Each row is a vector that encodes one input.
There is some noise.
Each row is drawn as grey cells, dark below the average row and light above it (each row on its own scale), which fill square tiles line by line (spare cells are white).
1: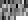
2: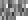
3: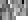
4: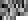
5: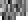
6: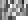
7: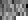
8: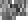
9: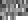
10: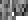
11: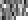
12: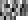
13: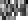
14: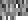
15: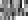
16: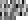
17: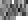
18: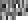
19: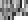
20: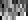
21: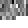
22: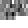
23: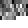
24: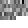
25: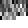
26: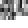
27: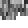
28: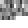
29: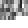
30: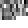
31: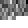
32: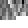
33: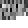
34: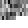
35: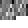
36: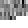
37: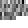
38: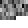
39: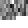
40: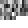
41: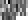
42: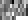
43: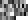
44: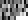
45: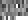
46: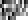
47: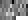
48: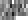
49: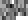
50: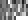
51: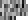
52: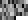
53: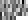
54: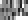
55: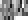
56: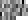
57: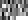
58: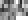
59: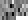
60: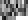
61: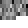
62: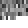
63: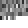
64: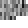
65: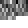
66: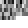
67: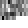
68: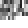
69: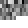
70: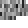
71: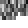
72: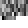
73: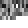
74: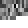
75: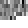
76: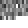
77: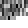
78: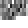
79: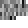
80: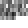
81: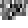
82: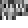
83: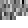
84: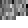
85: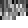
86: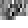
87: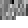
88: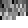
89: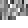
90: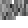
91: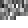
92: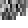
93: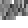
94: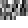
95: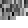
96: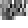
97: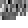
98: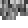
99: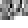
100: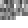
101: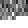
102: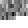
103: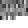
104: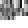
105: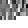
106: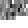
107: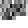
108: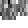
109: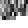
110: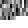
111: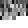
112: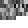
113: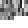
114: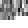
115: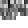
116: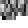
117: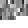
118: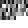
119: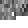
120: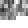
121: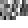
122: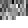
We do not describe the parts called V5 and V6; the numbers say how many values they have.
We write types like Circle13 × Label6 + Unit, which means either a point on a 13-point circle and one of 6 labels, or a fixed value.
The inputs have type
(Bool × Line4 + V6) × V5.
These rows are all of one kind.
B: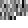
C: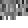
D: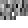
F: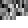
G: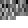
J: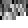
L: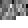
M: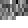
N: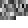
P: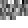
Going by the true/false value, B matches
D and P.
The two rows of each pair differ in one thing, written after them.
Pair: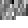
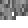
the value of V5
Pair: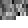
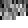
the place on the 4-point line
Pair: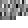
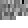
the place on the 4-point line
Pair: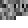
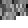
the value of V5
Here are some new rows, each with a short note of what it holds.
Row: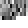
a value of V5 and a value of V6
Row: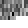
a value of V5 and a value of V6
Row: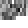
a value of V5 and a value of V6
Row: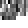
a value of V5 and a value of V6
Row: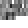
a value of V5 and a value of V6
